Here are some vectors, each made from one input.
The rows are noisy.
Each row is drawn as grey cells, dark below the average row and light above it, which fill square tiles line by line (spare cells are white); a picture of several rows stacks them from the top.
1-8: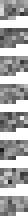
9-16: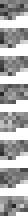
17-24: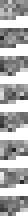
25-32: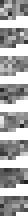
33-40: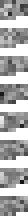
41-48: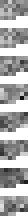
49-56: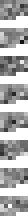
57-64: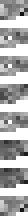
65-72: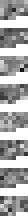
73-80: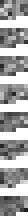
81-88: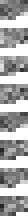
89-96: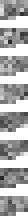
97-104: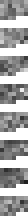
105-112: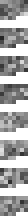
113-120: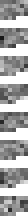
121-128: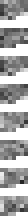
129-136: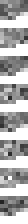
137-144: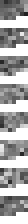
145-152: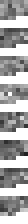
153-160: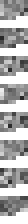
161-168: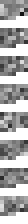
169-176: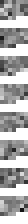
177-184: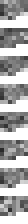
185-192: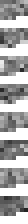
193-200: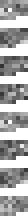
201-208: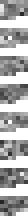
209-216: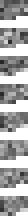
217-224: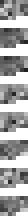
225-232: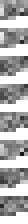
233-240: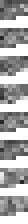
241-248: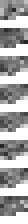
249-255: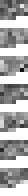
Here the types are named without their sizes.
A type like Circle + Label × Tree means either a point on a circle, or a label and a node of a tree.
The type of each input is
Bool × (Circle + Unit) + Line.
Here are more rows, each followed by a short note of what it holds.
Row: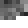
a true/false value
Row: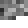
a point on a circle and a true/false value
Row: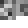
a point on a line
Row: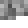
a point on a line
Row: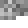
a point on a line
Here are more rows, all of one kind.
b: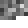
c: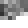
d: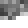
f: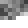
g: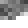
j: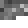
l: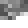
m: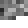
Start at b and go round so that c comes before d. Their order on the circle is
b, m, c, l, f, g, j, d.
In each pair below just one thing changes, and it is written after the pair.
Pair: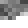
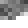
the place on the circle
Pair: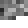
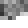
the true/false value
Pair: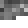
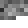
the place on the circle
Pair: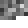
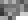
the true/false value
